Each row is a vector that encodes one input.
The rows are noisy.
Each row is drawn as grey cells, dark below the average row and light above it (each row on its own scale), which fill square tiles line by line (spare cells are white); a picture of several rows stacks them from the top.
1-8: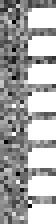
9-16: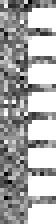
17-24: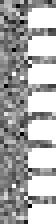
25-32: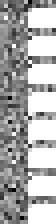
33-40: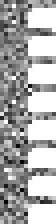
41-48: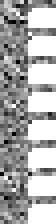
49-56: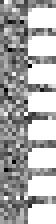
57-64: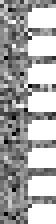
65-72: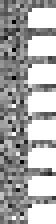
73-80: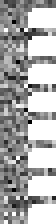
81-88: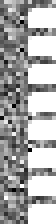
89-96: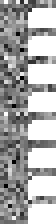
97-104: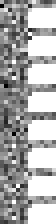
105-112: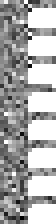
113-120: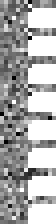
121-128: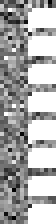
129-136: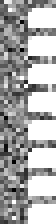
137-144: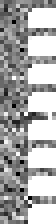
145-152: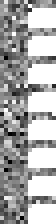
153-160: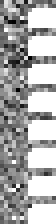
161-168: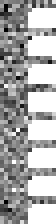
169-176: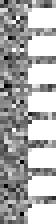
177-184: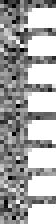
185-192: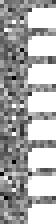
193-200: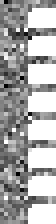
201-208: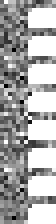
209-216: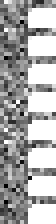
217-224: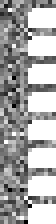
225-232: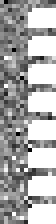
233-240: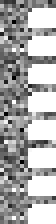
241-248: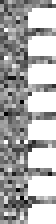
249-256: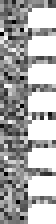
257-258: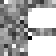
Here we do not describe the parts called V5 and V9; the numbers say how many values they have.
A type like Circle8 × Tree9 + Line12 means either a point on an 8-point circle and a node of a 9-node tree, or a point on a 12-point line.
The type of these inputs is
(Label7 × (Line7 + Line10) + V5) × V9.
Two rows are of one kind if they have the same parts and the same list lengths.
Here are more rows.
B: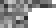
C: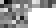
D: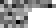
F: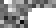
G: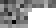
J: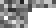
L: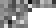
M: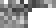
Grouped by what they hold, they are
B, F, M
C, J
D, G, L

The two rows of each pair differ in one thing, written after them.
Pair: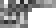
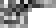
the label
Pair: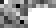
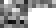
the place on the 10-point line
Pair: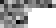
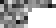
the label
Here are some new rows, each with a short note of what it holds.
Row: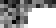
one of 7 labels, a point on a 10-point line and a value of V9
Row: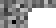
one of 7 labels, a point on a 7-point line and a value of V9
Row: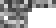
a value of V5 and a value of V9
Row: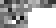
a value of V5 and a value of V9
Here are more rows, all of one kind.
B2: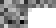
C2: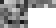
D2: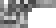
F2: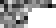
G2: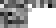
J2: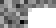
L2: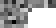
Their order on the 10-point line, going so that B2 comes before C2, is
G2, F2, J2, L2, B2, D2, C2.
